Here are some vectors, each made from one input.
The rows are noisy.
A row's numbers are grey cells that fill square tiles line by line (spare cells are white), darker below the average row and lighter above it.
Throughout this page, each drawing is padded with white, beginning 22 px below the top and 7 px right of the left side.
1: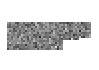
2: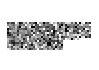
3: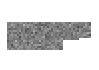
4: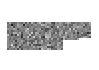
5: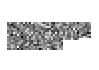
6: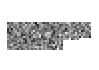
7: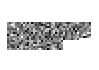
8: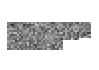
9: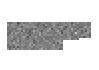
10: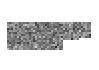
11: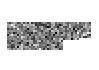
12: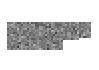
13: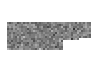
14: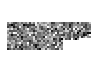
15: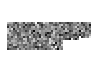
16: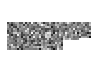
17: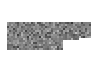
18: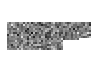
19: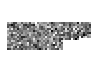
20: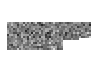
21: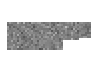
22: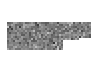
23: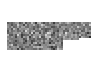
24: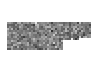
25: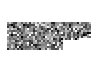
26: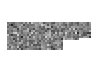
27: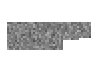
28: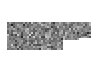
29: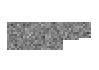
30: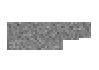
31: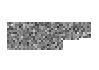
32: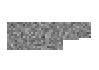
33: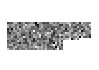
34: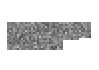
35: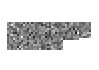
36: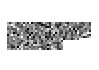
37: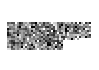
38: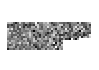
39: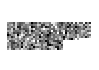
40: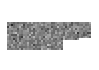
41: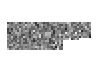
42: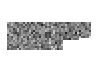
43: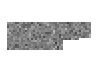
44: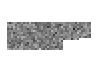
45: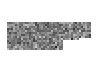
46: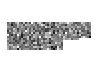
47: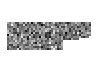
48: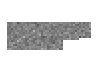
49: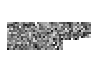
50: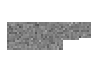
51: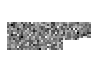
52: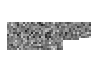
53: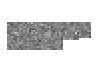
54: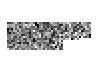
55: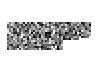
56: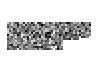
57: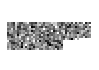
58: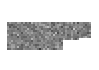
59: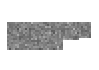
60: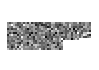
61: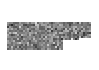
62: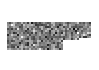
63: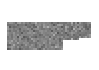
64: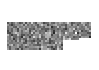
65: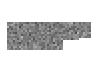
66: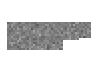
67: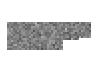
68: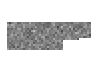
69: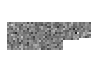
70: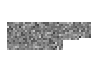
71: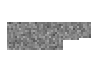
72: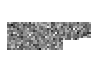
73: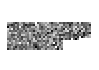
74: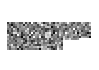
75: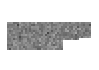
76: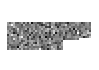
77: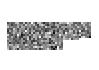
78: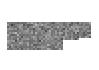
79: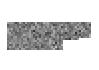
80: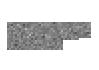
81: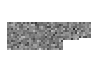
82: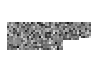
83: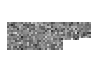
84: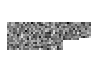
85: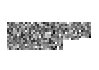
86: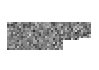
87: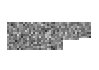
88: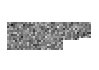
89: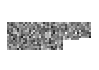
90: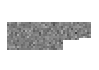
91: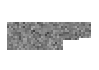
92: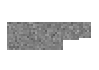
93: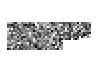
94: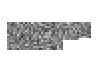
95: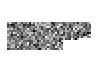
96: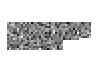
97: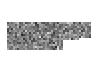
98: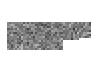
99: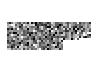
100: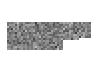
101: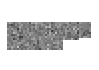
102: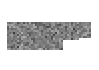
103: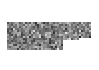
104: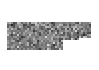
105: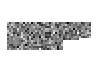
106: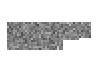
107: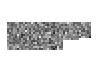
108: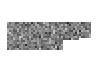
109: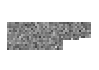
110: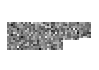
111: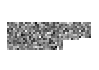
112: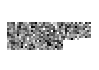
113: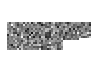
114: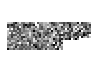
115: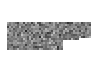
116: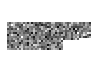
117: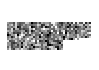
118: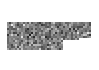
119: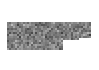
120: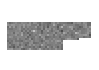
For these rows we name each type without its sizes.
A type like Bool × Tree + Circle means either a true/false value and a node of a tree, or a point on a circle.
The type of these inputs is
Bool × Bool × Bool × Circle × Circle × (Circle + Unit) + Unit.
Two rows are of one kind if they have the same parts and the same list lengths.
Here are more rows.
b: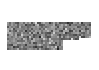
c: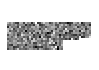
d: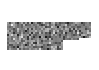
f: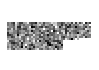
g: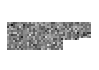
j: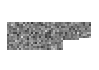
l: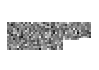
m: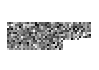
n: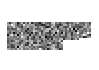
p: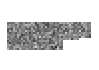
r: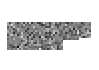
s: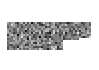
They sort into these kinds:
b, c, d, g, m, n, p, r
f
j, l, s

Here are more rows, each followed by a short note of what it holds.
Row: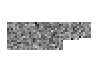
a point on each of two circles and three true/false values
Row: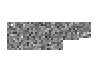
a point on each of two circles and three true/false values
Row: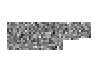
a point on each of three circles and three true/false values
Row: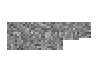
a point on each of three circles and three true/false values
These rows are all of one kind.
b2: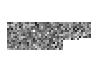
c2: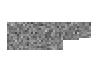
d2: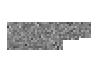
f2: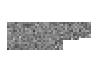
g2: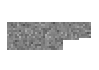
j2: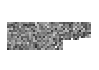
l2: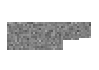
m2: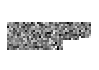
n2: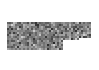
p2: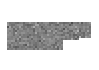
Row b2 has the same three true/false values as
j2 and n2.
